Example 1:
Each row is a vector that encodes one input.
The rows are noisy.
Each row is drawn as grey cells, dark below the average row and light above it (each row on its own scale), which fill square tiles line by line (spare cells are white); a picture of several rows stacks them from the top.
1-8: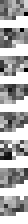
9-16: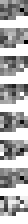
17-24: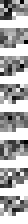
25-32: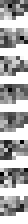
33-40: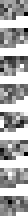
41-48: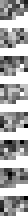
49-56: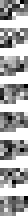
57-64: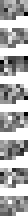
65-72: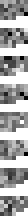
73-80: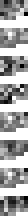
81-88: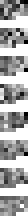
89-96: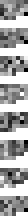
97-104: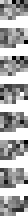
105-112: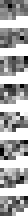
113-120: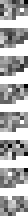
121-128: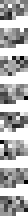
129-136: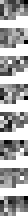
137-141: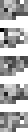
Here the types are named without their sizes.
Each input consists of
either a fixed value, or three true/false values.
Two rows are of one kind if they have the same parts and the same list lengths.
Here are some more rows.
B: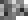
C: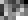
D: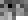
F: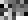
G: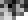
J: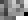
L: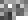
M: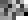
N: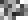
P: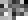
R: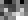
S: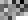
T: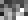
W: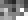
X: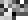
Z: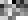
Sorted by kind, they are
B, C, D, F, G, J, L, M, N, P, R, T, W, X
S, Z

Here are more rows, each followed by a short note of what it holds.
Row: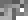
three true/false values
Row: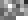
three true/false values
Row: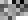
a fixed value
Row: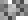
a fixed value
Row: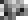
three true/false values
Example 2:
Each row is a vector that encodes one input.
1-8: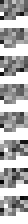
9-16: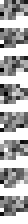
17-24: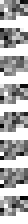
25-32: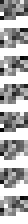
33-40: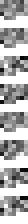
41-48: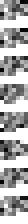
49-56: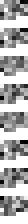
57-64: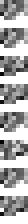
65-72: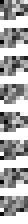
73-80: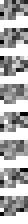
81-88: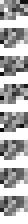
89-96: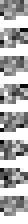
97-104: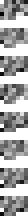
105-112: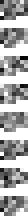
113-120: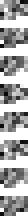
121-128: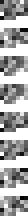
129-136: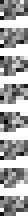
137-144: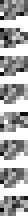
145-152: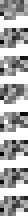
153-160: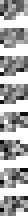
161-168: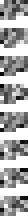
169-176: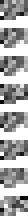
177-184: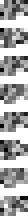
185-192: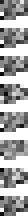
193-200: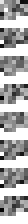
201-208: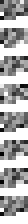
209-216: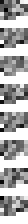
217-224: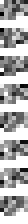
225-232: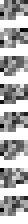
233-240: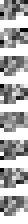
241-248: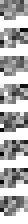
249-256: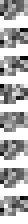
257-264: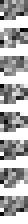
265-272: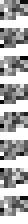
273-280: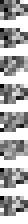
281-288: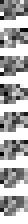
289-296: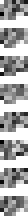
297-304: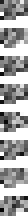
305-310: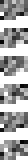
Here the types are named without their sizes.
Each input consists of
three true/false values.
